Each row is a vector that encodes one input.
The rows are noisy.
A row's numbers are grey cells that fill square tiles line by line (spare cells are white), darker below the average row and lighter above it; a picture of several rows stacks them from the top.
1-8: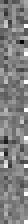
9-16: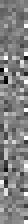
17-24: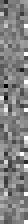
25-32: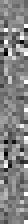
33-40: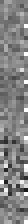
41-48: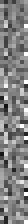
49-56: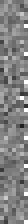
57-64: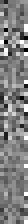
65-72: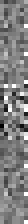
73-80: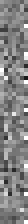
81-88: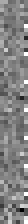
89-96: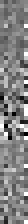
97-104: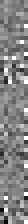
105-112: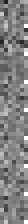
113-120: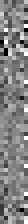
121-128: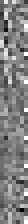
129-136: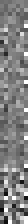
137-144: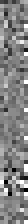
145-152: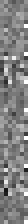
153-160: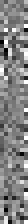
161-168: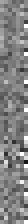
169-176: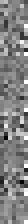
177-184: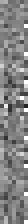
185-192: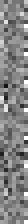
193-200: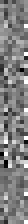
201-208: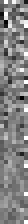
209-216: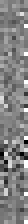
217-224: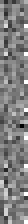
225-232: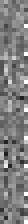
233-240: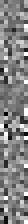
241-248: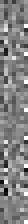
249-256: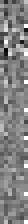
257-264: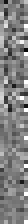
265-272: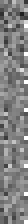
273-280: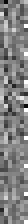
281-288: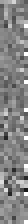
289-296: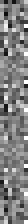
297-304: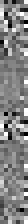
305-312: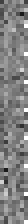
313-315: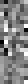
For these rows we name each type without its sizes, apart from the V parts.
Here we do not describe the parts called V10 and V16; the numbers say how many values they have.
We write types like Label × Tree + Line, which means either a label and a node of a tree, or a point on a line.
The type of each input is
(Bool × V16 + V10) × Line.
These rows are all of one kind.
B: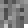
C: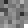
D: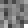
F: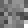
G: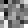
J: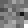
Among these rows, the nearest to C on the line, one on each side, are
G and J.
